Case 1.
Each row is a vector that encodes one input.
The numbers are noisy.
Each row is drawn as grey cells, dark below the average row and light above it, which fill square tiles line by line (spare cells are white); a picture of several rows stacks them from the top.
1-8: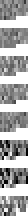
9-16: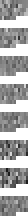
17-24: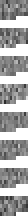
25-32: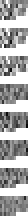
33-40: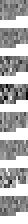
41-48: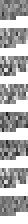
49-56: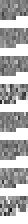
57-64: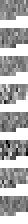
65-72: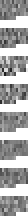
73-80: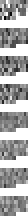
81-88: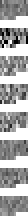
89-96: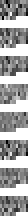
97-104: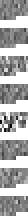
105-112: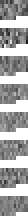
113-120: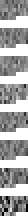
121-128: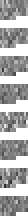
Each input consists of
a list of up to two points on an 11-point line.
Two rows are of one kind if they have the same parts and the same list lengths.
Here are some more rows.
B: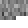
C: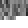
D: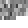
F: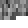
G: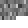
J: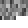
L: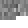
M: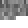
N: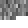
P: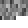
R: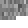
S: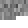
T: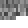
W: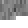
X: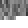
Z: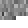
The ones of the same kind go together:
B, G, R, W
C, D, F, L, M, N, S, T, X, Z
J, P

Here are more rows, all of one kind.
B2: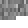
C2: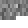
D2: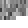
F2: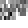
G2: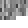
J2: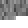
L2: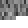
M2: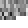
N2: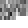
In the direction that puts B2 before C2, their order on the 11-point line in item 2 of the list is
M2, G2, D2, L2, J2, B2, N2, F2, C2.
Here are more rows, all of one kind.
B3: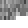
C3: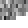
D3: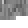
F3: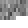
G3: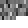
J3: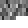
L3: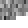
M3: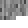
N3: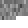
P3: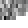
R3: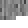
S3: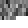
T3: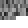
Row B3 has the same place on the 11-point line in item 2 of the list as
C3, J3, L3 and P3.
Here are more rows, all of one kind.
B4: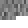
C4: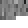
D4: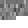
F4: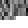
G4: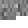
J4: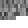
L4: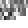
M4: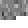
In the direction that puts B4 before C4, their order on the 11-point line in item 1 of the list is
J4, B4, C4, F4, D4, L4, G4, M4.
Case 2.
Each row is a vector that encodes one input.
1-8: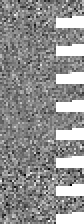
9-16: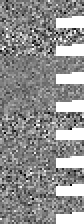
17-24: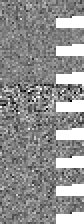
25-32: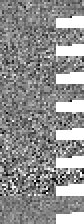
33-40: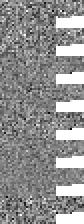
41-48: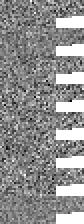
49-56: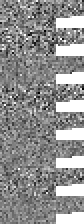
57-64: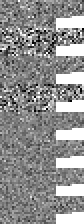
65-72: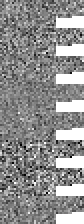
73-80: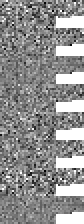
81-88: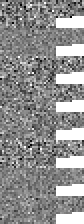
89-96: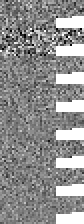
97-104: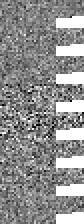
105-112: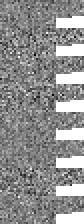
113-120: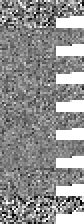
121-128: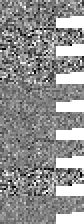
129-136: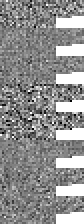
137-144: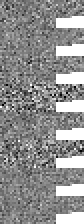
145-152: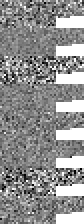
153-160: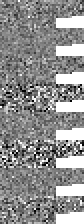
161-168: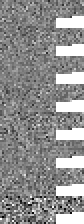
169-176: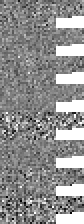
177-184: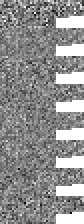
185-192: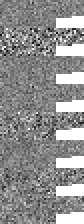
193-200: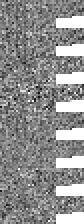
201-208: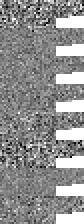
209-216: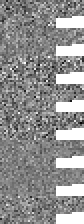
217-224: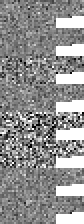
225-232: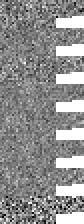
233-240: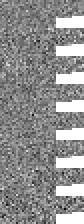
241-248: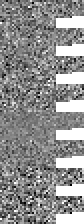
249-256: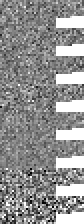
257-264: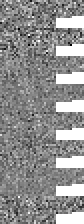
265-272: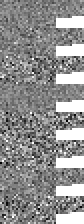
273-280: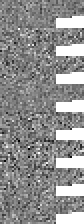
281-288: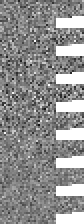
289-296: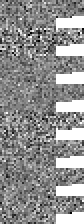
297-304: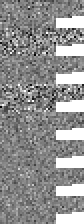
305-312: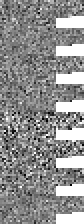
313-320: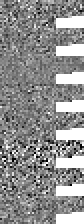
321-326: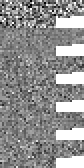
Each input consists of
either a point on a 5-point line, or a point on a 9-point line.
